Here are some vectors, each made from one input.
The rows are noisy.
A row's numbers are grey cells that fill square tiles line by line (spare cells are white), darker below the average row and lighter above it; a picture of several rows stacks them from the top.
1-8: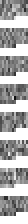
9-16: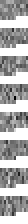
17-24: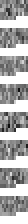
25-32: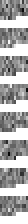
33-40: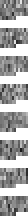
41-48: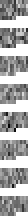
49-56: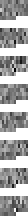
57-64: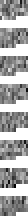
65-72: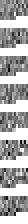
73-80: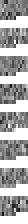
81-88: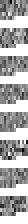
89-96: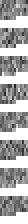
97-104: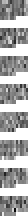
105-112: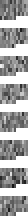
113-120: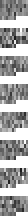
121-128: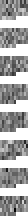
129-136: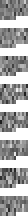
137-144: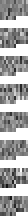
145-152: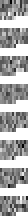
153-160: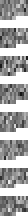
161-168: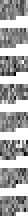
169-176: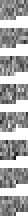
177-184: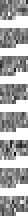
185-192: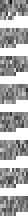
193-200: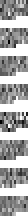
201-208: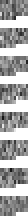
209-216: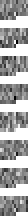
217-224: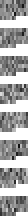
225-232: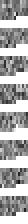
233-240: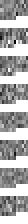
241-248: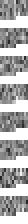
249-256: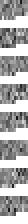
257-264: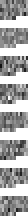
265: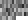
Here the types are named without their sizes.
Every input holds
a label, together with a list of points on a circle.
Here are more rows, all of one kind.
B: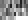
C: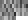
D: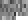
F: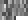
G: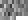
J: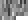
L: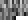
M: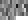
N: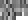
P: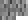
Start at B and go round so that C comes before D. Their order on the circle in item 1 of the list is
B, G, N, L, C, D, P, J, M, F.
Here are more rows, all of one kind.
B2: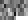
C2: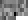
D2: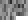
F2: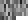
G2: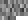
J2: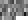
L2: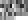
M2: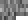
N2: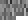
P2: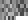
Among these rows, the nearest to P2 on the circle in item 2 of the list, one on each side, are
B2 and F2.
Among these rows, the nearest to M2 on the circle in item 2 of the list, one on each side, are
B2 and G2.
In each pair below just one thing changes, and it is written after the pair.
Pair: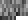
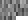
the label
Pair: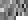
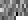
the place on the circle in item 2 of the list
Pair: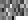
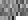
the place on the circle in item 2 of the list
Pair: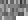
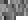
the place on the circle in item 1 of the list
